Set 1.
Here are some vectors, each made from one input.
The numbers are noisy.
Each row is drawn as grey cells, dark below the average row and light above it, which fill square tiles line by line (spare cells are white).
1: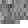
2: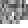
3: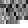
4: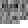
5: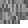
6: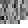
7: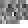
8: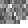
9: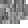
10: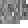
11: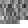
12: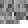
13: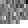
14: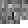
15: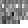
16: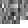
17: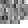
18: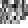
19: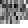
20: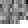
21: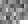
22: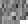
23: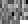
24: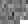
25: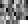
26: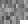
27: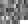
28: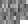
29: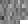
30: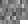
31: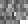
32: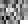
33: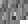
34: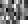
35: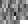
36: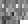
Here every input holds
a point on each of two 3-point lines and three true/false values.
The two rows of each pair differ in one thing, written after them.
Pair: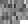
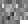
the place on one of the two 3-point lines
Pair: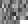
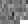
one of the three true/false values
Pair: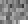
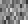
the place on one of the two 3-point lines
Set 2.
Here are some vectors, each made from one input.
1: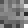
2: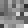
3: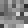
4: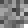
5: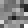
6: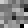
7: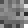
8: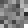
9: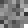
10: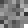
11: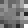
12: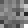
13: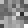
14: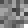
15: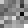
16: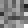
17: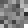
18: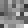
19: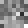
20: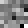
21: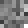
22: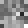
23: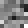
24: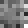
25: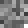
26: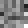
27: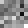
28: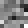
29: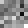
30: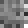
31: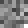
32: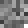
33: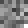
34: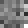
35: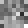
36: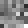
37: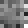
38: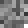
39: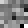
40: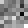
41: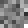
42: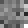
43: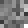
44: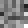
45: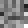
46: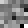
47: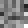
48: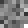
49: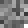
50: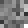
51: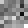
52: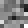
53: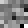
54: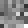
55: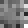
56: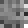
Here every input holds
either a point on a 6-point line, or a node of an 8-node tree.
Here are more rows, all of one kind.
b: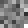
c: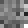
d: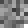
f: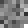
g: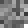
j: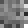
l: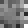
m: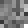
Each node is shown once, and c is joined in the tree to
j and m.
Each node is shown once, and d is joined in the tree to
g.
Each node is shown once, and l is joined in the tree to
j.
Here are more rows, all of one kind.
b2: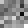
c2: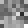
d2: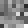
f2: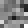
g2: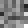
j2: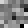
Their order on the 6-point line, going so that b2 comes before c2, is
b2, c2, d2, g2, f2, j2.
